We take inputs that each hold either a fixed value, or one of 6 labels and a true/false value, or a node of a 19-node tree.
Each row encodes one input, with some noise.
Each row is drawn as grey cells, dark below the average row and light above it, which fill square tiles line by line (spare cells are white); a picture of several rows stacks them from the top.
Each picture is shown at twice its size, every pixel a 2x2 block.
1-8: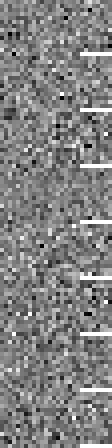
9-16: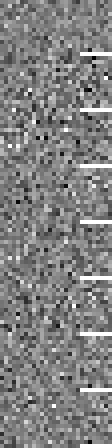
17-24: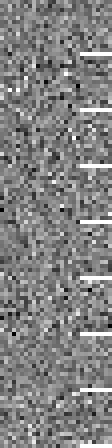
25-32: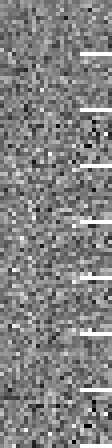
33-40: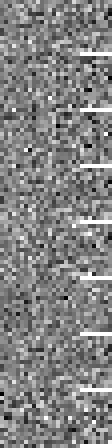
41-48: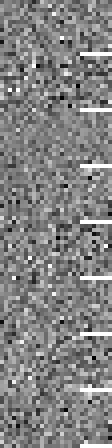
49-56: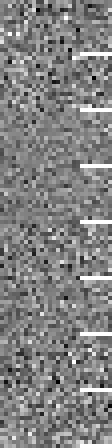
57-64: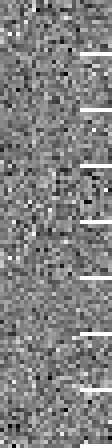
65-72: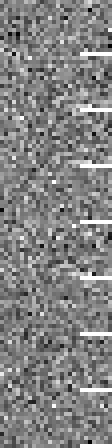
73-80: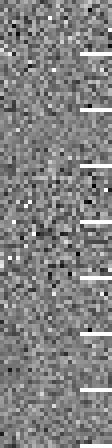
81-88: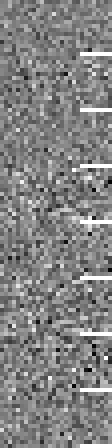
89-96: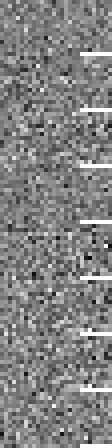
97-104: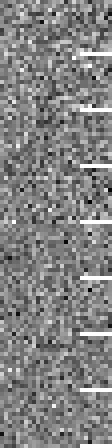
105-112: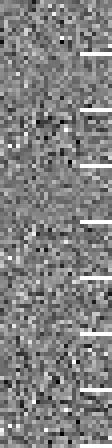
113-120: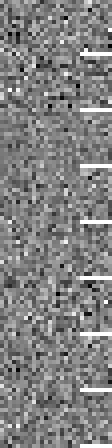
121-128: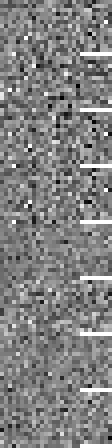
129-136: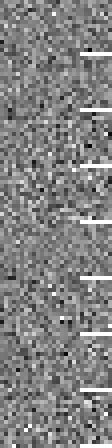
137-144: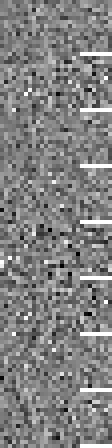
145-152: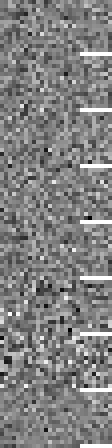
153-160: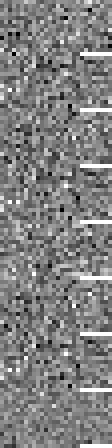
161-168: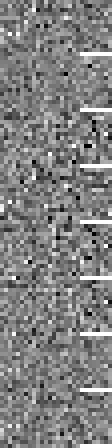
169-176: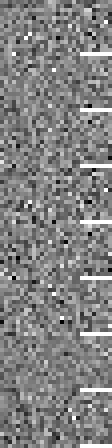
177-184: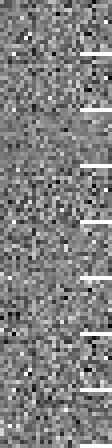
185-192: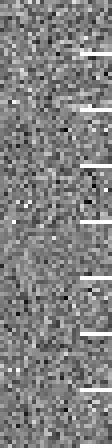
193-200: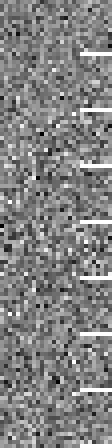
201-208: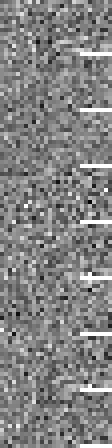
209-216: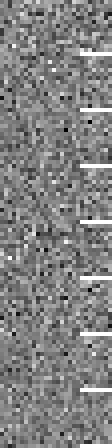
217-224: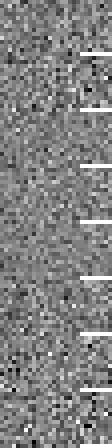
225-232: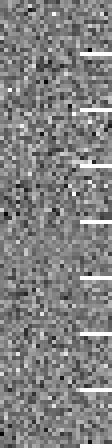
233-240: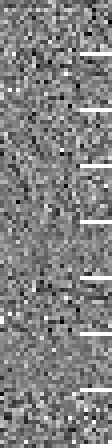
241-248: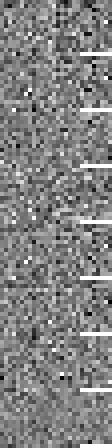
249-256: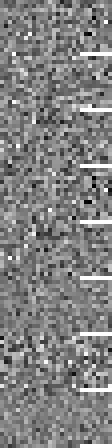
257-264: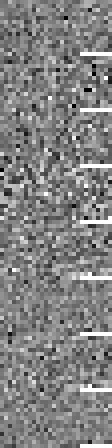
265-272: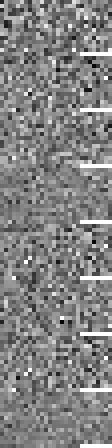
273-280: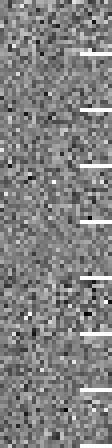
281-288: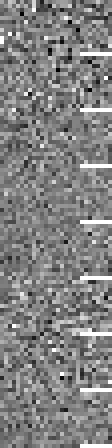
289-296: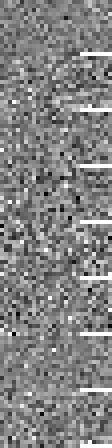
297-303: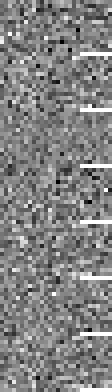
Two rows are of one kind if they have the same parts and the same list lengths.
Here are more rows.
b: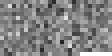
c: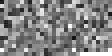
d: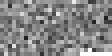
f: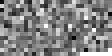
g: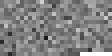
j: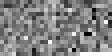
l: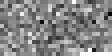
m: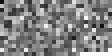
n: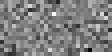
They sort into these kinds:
b, g, n
c, f, m
d, j, l

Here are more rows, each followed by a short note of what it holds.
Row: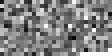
a fixed value
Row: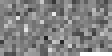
a node of a 19-node tree
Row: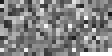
a fixed value
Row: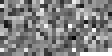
a fixed value
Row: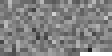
a node of a 19-node tree
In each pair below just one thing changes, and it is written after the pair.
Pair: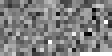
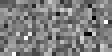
the label
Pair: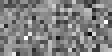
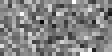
the true/false value
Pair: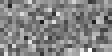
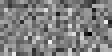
the true/false value
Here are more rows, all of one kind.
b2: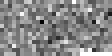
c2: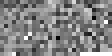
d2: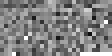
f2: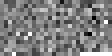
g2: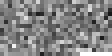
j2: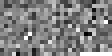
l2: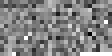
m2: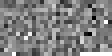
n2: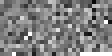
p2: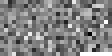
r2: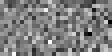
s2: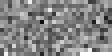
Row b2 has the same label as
c2, d2, l2 and p2.
